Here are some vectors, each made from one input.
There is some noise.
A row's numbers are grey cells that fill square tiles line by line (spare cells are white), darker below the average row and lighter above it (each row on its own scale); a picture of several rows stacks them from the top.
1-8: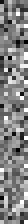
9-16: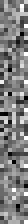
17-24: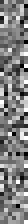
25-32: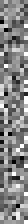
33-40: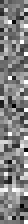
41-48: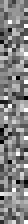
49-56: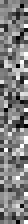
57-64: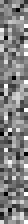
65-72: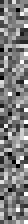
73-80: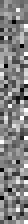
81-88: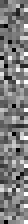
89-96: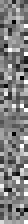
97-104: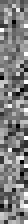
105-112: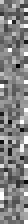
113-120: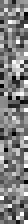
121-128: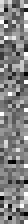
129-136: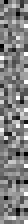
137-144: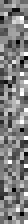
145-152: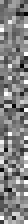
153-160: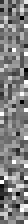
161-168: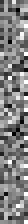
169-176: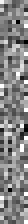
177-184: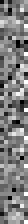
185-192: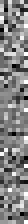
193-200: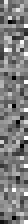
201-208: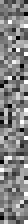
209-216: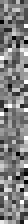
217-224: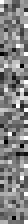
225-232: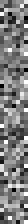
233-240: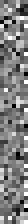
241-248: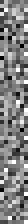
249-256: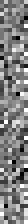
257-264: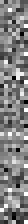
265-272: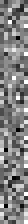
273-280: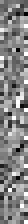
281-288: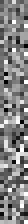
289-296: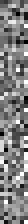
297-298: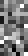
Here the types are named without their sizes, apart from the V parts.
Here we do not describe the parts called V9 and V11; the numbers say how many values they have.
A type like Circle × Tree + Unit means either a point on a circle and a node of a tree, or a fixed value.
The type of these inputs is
(Bool × Circle + V9) × V11 + Line.
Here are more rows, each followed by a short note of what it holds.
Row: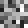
a value of V9 and a value of V11
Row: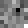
a point on a circle, a true/false value and a value of V11
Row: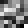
a value of V9 and a value of V11
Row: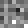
a point on a circle, a true/false value and a value of V11
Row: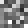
a value of V9 and a value of V11
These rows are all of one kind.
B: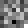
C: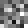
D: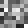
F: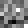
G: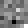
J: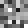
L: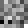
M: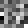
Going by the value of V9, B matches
F and G.
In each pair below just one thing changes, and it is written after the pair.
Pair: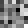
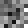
the place on the circle
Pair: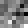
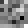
the value of V11
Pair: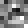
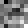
the place on the circle
